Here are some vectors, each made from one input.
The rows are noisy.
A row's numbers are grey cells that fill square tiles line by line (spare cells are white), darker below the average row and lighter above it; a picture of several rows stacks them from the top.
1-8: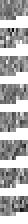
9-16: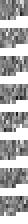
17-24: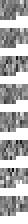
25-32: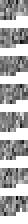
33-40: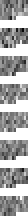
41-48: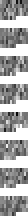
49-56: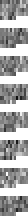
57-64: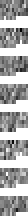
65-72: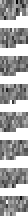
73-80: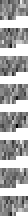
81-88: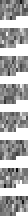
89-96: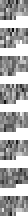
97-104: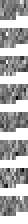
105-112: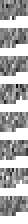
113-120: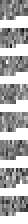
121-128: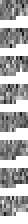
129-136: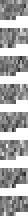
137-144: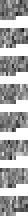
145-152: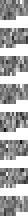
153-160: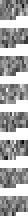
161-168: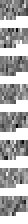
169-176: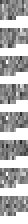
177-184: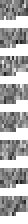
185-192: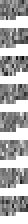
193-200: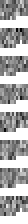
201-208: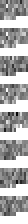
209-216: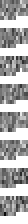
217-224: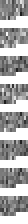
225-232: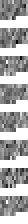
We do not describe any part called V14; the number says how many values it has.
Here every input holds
a point on a 5-point line, together with either a point on a 5-point line, or a value of V14.
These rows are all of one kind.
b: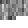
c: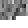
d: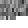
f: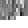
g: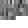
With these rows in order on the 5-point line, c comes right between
b and g.
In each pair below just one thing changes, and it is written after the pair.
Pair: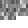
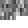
the value of V14
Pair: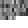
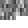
the place on the 5-point line
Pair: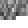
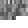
the value of V14
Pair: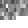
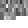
the place on the 5-point line
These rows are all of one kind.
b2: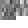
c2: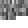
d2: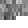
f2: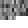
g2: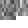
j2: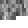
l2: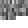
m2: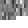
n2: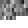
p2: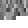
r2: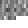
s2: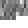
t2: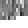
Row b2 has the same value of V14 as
c2 and l2.
